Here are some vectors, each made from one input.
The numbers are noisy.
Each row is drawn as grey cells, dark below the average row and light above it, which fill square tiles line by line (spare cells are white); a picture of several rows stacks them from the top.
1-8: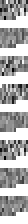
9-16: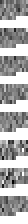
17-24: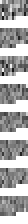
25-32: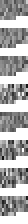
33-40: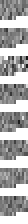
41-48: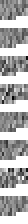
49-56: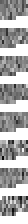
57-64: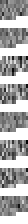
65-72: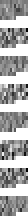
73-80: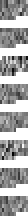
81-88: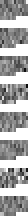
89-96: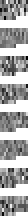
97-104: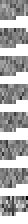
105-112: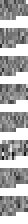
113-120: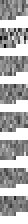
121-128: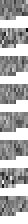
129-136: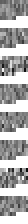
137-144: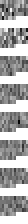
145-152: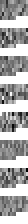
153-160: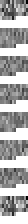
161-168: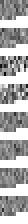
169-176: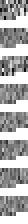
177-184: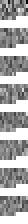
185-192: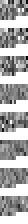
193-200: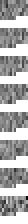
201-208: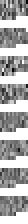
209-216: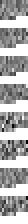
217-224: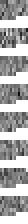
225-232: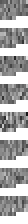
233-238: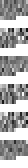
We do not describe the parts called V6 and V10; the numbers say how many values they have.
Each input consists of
either a fixed value, or a node of a 12-node tree, or a true/false value, a value of V6 and a value of V10.
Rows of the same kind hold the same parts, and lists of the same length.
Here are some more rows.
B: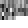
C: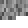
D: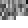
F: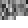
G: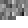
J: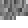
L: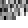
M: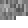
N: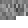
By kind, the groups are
B, D, F
C, G, J, M, N
L

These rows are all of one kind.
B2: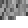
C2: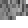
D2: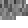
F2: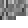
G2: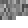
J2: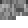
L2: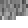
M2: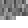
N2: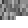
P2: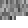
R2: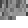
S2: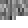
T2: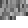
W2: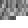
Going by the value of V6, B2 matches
F2, G2 and N2.
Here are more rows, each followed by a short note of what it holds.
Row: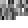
a node of a 12-node tree
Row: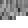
a true/false value, a value of V6 and a value of V10
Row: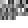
a node of a 12-node tree
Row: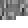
a true/false value, a value of V6 and a value of V10
